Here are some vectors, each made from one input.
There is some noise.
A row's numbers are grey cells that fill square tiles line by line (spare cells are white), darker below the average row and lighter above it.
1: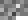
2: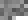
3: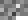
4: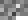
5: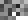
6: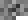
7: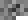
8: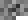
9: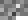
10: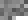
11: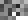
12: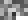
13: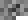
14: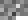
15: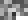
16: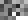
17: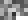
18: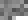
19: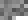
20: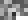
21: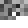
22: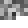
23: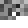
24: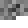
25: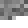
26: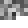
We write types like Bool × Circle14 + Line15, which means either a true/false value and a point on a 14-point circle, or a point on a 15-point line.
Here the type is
Line5.
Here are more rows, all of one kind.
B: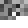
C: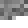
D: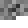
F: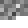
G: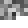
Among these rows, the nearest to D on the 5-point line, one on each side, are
B and C.
